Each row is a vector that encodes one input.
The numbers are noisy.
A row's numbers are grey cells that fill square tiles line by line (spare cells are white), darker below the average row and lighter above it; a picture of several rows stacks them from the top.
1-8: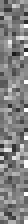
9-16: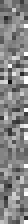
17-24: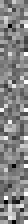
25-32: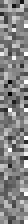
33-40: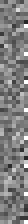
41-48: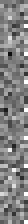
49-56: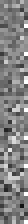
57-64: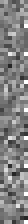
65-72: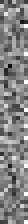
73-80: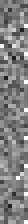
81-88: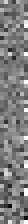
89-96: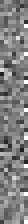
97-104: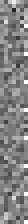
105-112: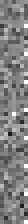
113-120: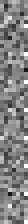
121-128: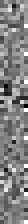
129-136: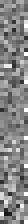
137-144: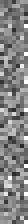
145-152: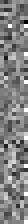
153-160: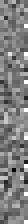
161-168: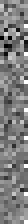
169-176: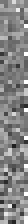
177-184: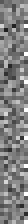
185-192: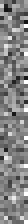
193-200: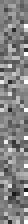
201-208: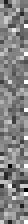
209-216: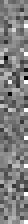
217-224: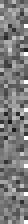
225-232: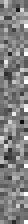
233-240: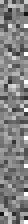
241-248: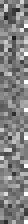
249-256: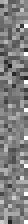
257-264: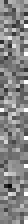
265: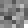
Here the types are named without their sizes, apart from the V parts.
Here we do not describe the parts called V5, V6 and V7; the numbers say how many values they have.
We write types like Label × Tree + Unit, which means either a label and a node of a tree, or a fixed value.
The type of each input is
(Bool × V7 + Line × V5 × V6) × Label.
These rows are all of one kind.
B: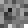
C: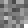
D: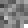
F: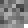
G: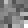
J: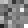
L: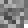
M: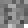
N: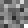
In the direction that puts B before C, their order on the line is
M, J, L, B, C, N, G, F, D.
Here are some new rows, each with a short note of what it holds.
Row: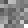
a label, a true/false value and a value of V7
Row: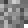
a label, a true/false value and a value of V7
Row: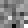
a label, a true/false value and a value of V7
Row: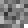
a label, a point on a line, a value of V5 and a value of V6
